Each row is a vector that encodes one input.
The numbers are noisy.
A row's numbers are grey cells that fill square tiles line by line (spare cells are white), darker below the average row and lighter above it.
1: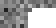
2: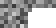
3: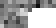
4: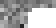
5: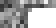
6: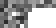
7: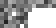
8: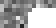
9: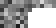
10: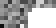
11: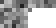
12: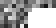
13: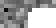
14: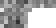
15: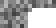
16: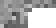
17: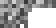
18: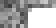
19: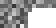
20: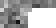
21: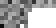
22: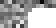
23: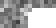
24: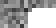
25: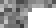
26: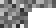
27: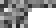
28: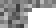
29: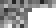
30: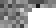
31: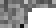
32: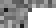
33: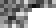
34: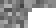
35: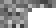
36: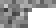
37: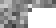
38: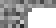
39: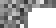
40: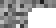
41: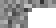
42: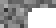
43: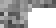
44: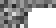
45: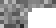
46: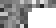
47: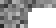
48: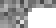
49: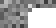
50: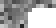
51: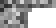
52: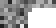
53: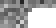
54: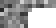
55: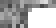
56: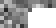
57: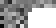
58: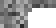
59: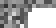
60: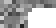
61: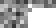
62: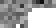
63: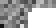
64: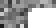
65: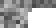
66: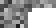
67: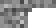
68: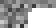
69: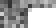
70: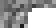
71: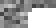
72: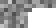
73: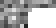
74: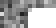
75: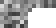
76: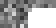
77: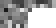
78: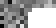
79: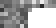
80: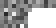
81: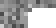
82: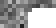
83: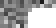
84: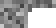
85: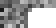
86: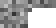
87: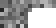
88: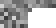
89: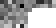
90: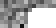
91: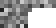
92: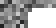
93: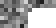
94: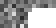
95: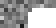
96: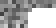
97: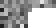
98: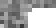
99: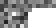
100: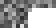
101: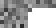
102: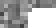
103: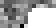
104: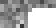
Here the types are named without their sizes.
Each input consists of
either a point on a line, or a node of each of two trees.
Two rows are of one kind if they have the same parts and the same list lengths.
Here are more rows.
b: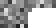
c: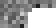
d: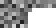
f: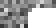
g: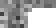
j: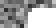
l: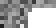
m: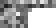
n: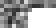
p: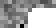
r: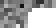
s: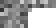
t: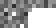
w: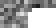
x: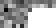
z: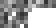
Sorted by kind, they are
b, d, f, l, m, s, t, z
c, g, j, n, p, r, w, x

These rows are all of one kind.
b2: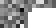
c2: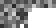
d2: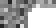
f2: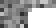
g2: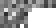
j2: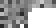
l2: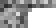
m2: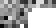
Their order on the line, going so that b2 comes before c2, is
l2, f2, j2, d2, m2, b2, g2, c2.
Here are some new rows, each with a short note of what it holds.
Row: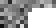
a point on a line
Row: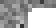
a node of each of two trees
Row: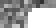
a node of each of two trees
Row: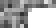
a point on a line
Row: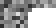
a point on a line
